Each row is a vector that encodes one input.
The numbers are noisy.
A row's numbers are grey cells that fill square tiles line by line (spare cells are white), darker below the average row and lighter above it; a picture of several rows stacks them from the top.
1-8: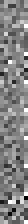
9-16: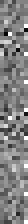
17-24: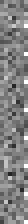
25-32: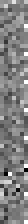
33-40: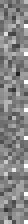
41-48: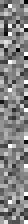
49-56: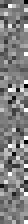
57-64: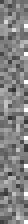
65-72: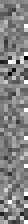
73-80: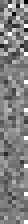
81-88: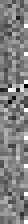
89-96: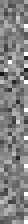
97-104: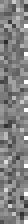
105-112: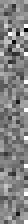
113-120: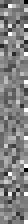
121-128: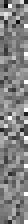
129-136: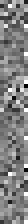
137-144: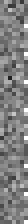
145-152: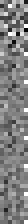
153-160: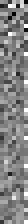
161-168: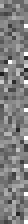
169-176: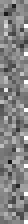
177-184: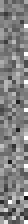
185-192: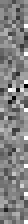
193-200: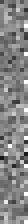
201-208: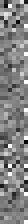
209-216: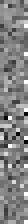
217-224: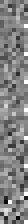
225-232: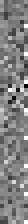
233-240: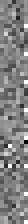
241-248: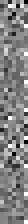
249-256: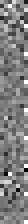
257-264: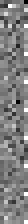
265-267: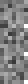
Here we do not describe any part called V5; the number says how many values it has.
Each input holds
either one of 12 labels, three true/false values and a value of V5, or a point on a 12-point line.
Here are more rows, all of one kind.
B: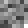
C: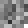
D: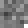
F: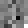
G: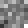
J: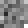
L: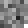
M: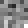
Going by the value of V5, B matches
F and L.
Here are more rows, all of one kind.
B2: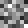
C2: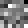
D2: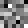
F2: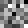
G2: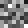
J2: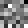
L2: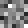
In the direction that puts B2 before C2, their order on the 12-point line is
F2, G2, B2, L2, C2, J2, D2.
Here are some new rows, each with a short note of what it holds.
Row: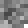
one of 12 labels, three true/false values and a value of V5
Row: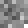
one of 12 labels, three true/false values and a value of V5
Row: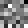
a point on a 12-point line
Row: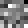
a point on a 12-point line
